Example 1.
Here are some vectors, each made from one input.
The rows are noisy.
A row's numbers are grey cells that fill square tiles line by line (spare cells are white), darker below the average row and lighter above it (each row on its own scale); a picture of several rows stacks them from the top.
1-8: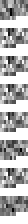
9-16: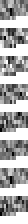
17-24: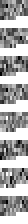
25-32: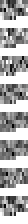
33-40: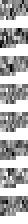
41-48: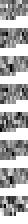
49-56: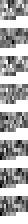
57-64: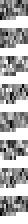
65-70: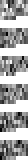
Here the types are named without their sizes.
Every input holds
a point on a line.
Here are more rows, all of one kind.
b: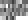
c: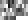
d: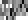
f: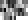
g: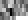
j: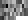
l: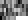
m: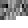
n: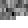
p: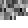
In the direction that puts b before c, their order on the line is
j, m, l, n, g, d, b, c, f, p.
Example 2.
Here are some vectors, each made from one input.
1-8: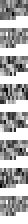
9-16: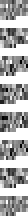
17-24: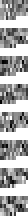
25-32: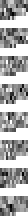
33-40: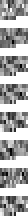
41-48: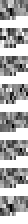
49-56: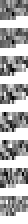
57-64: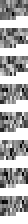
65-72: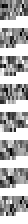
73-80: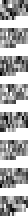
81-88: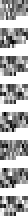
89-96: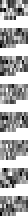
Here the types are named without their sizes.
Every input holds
a point on a line.
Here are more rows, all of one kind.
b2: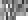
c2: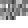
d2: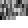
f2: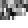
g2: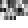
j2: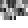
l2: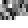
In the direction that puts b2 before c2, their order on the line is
d2, f2, l2, b2, c2, g2, j2.
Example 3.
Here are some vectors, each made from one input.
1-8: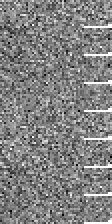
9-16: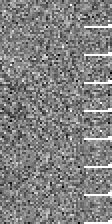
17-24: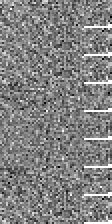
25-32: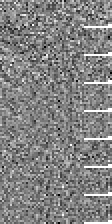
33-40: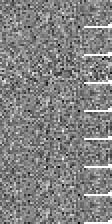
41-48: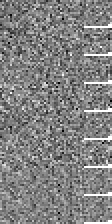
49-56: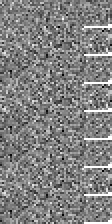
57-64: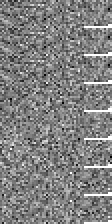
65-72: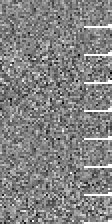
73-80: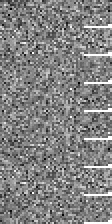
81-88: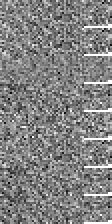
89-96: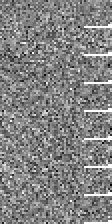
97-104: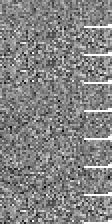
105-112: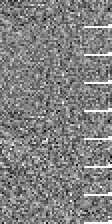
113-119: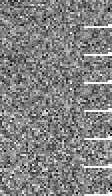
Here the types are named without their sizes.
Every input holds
a point on a line.
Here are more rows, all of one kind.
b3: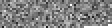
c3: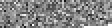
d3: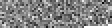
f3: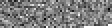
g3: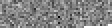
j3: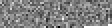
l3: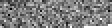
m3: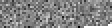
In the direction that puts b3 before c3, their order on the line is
b3, j3, d3, g3, c3, m3, f3, l3.
